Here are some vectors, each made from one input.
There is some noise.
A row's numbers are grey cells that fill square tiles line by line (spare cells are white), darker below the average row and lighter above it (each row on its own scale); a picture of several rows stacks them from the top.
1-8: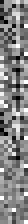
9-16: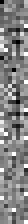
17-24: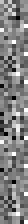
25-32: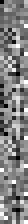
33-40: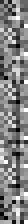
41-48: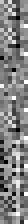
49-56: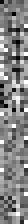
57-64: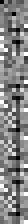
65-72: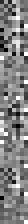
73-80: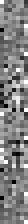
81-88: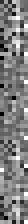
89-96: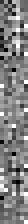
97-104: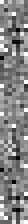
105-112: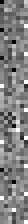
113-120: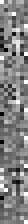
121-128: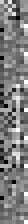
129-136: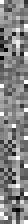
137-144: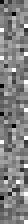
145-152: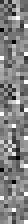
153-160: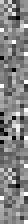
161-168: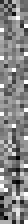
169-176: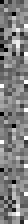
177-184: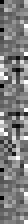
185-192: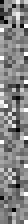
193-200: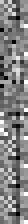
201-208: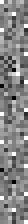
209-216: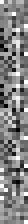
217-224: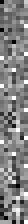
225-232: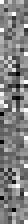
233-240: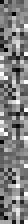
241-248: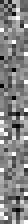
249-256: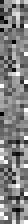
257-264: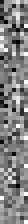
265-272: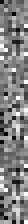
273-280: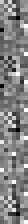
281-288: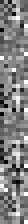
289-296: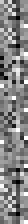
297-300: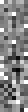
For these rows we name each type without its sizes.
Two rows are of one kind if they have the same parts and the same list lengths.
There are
2 kinds of row.
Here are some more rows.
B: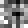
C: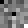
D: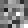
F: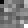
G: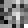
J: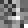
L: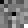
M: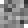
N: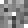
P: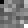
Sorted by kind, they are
B, C, F, G, J, L, M, N, P
D

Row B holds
three true/false values.
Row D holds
a fixed value.
